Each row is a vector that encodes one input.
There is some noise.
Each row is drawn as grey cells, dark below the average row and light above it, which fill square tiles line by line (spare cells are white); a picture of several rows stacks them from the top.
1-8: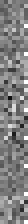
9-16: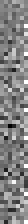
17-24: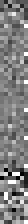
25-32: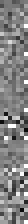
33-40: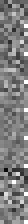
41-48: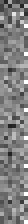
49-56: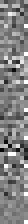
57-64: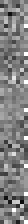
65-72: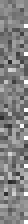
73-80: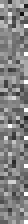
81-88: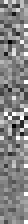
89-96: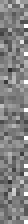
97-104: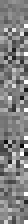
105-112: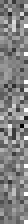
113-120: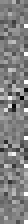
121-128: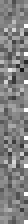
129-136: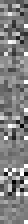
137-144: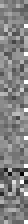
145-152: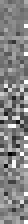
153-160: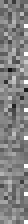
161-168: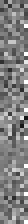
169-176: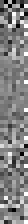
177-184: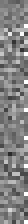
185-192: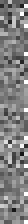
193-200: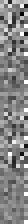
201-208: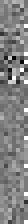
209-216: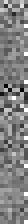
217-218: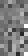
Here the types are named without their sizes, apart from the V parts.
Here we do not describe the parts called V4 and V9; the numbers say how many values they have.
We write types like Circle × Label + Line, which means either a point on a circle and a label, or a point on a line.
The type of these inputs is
(Bool × Line + V4 × V9) × (Circle + Unit).
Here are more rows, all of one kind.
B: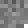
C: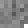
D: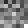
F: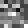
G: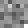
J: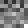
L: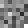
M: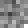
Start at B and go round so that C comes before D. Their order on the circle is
B, G, F, L, C, M, D, J.
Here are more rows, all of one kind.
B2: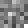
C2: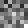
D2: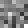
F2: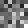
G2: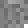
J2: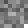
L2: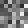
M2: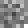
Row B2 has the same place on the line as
L2 and M2.
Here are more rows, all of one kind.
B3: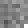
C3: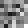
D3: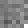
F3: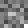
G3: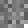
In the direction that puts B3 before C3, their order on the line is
F3, B3, D3, G3, C3.
